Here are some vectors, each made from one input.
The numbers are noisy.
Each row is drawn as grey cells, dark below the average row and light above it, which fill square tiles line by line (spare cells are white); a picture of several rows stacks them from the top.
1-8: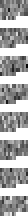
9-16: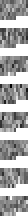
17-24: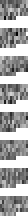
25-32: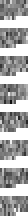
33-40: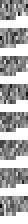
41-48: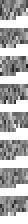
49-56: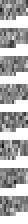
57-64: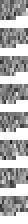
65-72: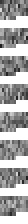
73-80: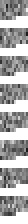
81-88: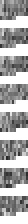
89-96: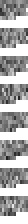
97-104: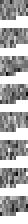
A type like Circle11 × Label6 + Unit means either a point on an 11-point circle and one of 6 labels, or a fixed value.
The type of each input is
(Bool × Bool × Bool + Tree7) × Tree7.
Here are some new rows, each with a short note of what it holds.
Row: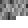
a node of a 7-node tree and three true/false values
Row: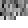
a node of a 7-node tree and three true/false values
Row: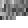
a node of each of two 7-node trees
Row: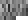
a node of each of two 7-node trees
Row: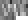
a node of a 7-node tree and three true/false values
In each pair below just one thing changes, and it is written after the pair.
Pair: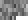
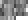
one of the three true/false values
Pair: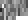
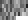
the node of the tree
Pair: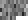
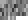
one of the three true/false values
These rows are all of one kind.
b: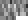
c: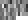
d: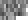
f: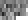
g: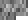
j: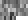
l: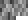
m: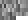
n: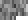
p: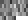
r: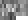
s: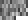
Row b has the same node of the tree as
g, j, n and r.
